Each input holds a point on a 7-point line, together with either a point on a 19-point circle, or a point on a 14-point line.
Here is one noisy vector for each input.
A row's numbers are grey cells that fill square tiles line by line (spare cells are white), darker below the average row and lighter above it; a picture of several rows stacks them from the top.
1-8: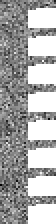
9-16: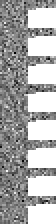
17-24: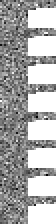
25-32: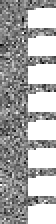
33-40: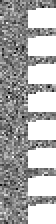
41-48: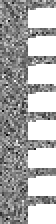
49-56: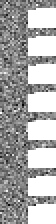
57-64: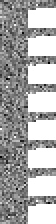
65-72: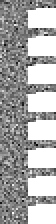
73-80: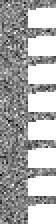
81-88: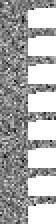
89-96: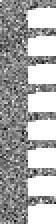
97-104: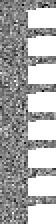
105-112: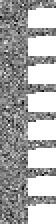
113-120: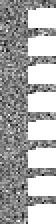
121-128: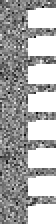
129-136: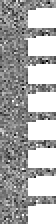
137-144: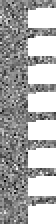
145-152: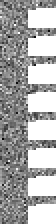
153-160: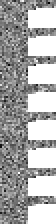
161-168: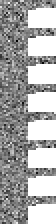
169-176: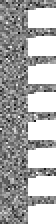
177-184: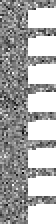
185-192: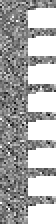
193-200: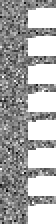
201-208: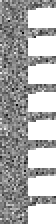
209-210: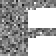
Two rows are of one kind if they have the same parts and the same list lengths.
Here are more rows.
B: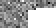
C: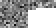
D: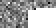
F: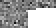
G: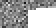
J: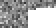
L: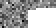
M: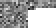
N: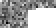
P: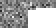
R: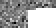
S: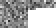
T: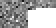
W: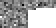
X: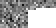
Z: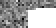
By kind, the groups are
B, D, F, G, J, P, W, X
C, L, M, N, R, S, T, Z

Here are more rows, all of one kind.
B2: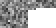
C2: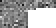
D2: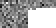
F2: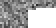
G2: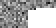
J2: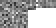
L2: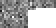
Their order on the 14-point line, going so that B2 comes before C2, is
G2, B2, F2, L2, D2, C2, J2.
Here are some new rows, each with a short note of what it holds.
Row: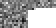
a point on a 19-point circle and a point on a 7-point line
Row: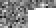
a point on a 19-point circle and a point on a 7-point line
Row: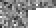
a point on a 7-point line and a point on a 14-point line
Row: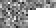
a point on a 19-point circle and a point on a 7-point line
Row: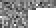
a point on a 7-point line and a point on a 14-point line
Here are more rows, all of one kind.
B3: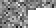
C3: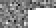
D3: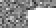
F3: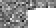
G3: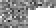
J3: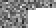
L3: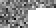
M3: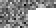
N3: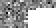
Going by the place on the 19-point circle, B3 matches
L3 and M3.
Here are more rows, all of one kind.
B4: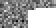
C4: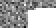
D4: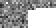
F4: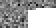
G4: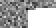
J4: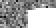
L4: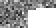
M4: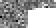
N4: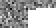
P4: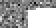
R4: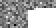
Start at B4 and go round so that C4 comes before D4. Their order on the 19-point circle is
B4, R4, C4, G4, M4, N4, P4, F4, J4, L4, D4.
